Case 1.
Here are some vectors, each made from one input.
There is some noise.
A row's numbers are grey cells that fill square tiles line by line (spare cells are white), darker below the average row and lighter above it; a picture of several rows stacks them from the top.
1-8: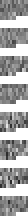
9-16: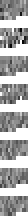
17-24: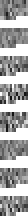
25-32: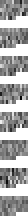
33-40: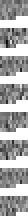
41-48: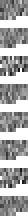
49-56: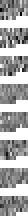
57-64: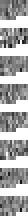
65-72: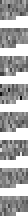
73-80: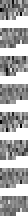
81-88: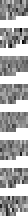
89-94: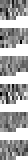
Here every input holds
four true/false values.
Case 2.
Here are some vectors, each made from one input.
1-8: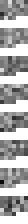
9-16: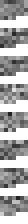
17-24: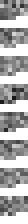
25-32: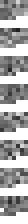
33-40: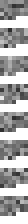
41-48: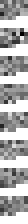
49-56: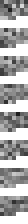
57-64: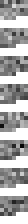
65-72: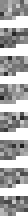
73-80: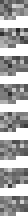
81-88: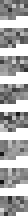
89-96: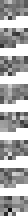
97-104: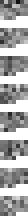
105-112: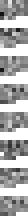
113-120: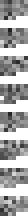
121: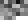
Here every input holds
five true/false values.
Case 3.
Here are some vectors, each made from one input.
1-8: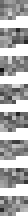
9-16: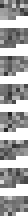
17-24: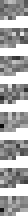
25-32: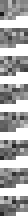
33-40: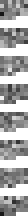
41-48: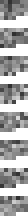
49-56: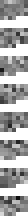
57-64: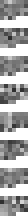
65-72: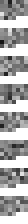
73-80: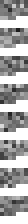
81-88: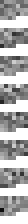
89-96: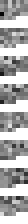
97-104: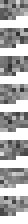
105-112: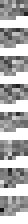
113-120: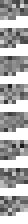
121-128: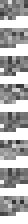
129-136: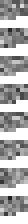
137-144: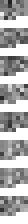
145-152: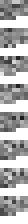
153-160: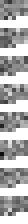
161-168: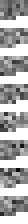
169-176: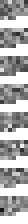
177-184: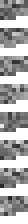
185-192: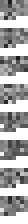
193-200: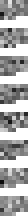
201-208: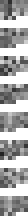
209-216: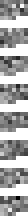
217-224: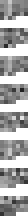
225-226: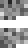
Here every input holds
five true/false values.
